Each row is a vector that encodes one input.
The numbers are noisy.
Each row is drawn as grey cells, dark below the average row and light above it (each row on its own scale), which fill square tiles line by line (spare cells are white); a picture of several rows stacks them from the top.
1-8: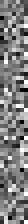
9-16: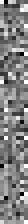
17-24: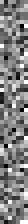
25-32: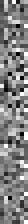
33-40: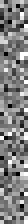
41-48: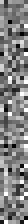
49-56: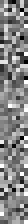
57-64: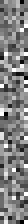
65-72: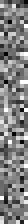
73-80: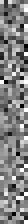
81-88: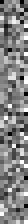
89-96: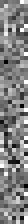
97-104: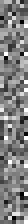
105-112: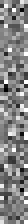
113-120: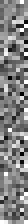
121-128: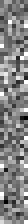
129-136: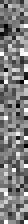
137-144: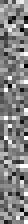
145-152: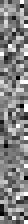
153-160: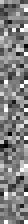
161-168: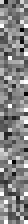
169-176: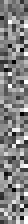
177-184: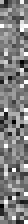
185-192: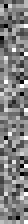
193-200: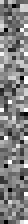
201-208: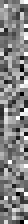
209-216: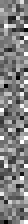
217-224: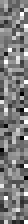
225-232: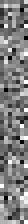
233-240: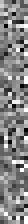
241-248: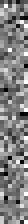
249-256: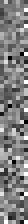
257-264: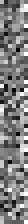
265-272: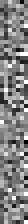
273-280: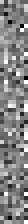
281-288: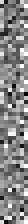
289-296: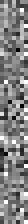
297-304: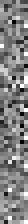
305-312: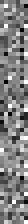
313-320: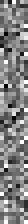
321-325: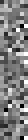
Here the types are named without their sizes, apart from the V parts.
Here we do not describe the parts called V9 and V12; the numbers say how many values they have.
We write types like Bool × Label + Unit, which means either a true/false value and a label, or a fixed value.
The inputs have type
Label + (Line + V12) × V9.
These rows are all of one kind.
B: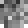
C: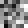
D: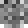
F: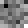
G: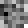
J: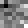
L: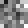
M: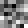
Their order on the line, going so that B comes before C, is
G, D, B, L, C, J, F, M.
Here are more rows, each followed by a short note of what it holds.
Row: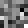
a value of V9 and a value of V12
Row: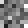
a point on a line and a value of V9
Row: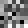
a label
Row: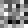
a value of V9 and a value of V12
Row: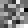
a label
